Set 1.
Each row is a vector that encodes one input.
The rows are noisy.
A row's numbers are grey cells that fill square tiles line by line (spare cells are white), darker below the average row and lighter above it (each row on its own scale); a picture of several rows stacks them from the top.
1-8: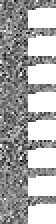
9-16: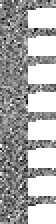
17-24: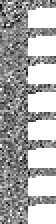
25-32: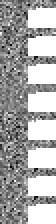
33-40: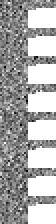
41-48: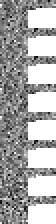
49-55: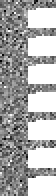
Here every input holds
a list of up to two points on a 5-point line.
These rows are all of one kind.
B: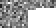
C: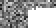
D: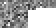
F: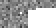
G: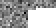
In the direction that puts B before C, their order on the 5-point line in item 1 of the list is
F, B, G, D, C.
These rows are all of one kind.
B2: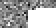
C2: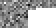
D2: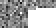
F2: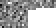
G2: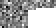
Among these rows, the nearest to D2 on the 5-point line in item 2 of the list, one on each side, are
C2 and G2.
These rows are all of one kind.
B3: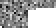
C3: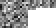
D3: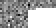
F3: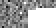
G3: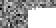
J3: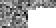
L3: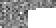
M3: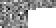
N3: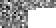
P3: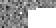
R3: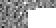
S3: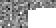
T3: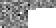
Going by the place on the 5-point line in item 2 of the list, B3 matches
J3 and P3.
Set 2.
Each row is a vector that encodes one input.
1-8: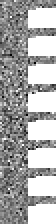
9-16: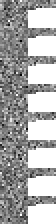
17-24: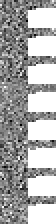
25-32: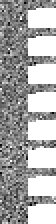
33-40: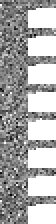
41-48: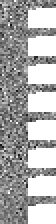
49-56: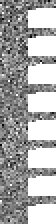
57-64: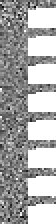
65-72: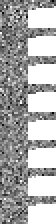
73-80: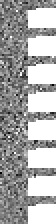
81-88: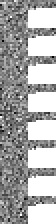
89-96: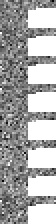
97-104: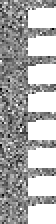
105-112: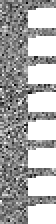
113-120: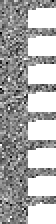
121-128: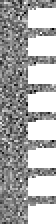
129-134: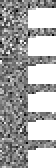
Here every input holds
a list of up to two points on an 11-point circle.
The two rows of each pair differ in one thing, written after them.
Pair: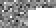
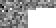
the place on the 11-point circle in item 2 of the list
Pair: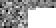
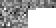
the place on the 11-point circle in item 2 of the list
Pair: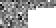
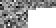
the place on the 11-point circle in item 1 of the list
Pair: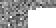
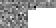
the place on the 11-point circle in item 1 of the list
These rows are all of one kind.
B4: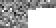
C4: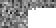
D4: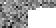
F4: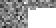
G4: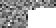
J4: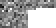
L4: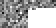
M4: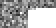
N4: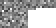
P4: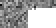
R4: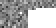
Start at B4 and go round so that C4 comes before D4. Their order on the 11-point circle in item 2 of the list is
B4, N4, M4, C4, P4, J4, F4, D4, G4, R4, L4.
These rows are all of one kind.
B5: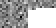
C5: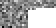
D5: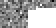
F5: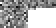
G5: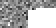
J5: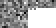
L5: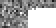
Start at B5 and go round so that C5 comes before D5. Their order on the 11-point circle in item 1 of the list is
B5, C5, G5, F5, L5, J5, D5.
